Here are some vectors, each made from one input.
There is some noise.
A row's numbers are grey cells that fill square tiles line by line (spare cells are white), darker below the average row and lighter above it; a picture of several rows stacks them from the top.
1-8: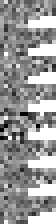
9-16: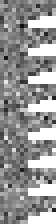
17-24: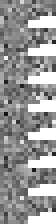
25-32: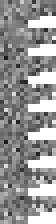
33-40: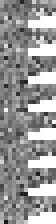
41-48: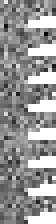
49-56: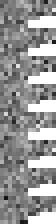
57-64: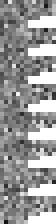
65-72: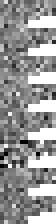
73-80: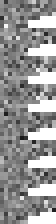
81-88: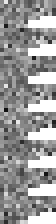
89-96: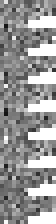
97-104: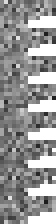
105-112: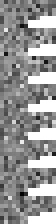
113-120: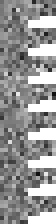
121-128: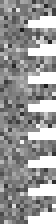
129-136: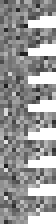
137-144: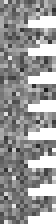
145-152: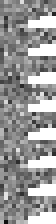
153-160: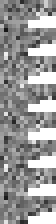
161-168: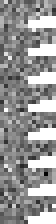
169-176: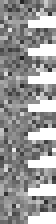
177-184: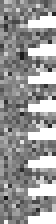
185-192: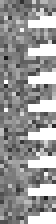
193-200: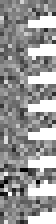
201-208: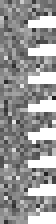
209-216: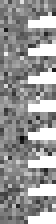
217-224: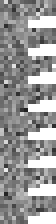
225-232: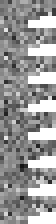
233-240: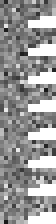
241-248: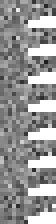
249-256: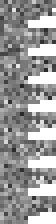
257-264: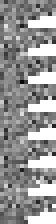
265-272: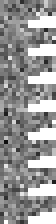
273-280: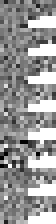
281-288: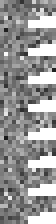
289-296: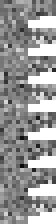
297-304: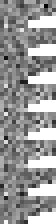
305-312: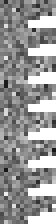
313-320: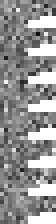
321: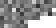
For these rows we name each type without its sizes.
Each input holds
a list of points on a line.
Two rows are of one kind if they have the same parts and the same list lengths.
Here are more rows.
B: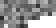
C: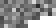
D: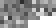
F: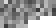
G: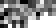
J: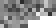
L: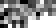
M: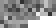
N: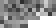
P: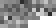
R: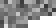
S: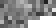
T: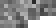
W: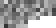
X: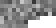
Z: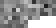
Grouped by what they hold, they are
B, C, S, T, X
D, F, J, M, N, P, W
G, L
R, Z

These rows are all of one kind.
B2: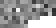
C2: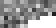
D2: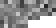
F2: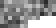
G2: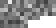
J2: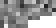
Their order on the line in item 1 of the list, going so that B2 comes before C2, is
J2, D2, G2, F2, B2, C2.
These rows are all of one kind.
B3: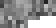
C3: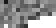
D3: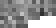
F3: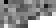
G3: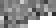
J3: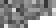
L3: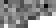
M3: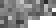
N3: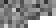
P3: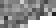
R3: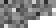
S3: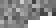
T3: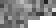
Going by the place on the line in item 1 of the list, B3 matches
D3, M3 and T3.
